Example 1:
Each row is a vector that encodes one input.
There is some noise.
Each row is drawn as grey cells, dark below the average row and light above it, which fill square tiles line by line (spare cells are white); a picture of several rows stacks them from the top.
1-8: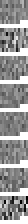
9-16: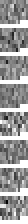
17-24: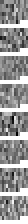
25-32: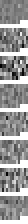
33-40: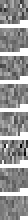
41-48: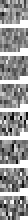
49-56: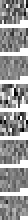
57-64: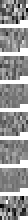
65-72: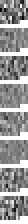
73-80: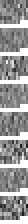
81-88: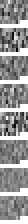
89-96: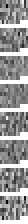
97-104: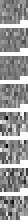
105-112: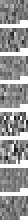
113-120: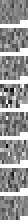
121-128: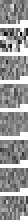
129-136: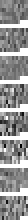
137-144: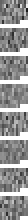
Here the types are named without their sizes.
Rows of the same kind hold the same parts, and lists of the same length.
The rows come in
2 kinds.
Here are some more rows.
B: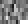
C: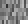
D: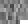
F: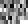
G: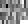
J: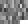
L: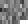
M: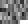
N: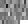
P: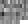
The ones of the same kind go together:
B, C, D, F, G, J, L, M, N
P

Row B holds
a point on a circle.
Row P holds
a fixed value.
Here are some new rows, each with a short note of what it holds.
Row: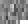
a point on a circle
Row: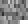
a fixed value
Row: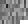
a point on a circle
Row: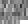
a fixed value
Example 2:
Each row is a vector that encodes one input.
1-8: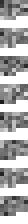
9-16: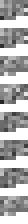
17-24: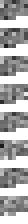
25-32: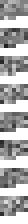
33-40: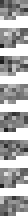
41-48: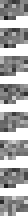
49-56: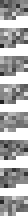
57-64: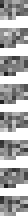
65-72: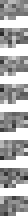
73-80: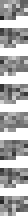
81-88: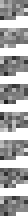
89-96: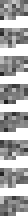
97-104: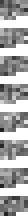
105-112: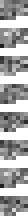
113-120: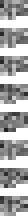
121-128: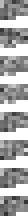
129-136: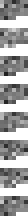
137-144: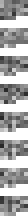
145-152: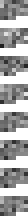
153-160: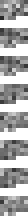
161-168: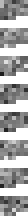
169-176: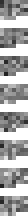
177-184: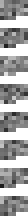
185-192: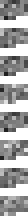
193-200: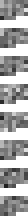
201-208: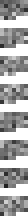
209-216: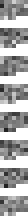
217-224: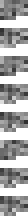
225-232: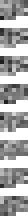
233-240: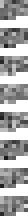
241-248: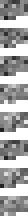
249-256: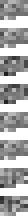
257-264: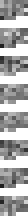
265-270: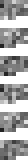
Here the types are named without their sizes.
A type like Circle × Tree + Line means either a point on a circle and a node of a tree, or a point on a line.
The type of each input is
Circle.
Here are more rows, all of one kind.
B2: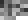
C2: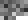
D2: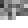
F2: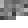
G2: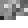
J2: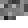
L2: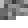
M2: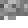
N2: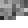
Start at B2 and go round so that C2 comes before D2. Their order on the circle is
B2, C2, J2, L2, F2, N2, G2, M2, D2.
